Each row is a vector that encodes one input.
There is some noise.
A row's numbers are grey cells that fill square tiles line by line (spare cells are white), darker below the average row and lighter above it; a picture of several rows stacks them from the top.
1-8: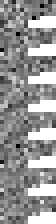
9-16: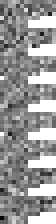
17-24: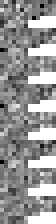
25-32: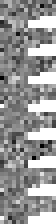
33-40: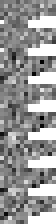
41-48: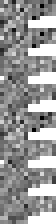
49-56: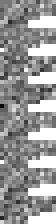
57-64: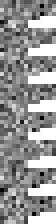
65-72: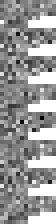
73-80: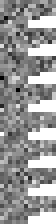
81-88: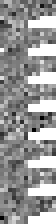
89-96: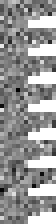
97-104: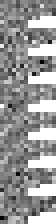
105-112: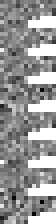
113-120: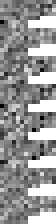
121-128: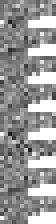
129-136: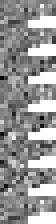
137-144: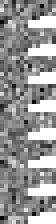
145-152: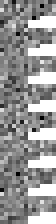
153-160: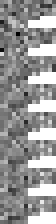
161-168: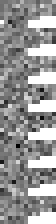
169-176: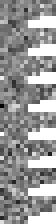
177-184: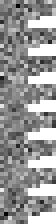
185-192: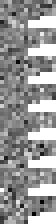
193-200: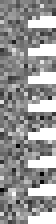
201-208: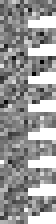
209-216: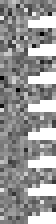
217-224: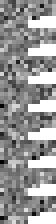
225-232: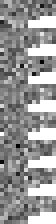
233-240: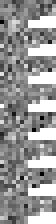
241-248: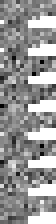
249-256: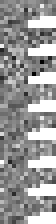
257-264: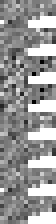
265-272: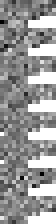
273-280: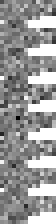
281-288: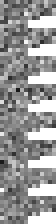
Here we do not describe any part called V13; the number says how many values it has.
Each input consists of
either a point on a 15-point line and a true/false value, or a value of V13.
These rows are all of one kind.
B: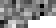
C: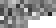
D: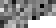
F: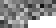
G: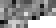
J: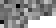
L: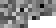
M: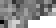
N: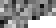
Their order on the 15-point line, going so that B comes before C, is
L, D, N, B, G, J, M, C, F.
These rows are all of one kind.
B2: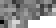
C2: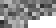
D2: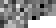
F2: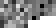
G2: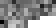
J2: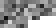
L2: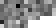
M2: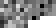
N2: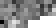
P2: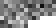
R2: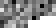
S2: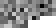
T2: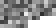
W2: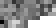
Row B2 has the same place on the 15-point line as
L2, N2 and W2.
